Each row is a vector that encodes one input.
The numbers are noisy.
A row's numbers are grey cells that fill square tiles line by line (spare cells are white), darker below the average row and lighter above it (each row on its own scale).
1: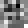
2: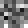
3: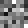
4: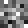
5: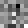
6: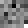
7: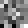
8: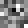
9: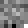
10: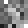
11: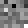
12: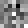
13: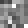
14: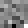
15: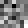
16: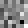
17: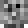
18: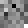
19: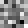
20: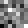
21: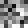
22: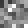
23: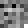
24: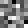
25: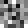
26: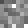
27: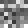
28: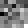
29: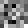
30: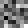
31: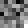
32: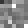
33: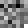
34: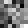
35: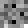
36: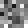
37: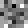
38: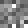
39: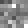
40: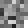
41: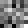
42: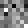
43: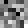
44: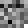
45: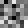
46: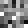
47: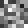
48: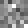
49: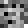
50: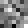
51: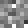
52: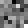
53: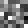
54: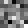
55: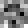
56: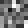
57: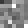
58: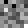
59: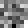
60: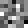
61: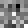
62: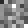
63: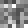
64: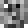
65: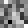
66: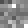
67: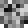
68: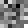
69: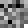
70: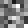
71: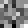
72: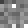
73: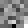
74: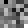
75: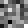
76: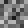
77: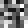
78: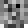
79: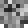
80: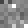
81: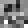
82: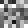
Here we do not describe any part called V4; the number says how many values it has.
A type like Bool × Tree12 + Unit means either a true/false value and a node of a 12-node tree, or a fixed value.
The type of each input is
Label5 × (Line5 + List2(V4)).
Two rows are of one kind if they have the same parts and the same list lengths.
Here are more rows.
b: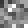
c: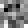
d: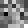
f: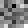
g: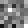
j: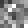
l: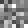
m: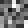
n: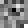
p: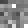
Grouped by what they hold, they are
b, g, j
c, f, l
d, m, p
n

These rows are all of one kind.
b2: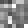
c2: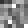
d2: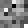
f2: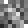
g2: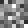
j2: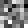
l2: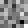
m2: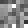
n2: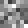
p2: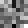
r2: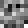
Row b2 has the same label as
c2, g2, m2 and n2.
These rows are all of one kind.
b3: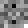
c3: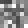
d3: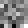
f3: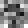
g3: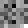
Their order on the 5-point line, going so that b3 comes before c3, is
g3, f3, b3, d3, c3.
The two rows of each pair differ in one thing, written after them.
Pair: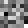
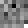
the value of V4 in item 1 of the list
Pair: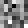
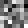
the value of V4 in item 2 of the list
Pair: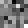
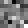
the value of V4 in item 2 of the list
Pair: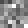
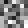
the label
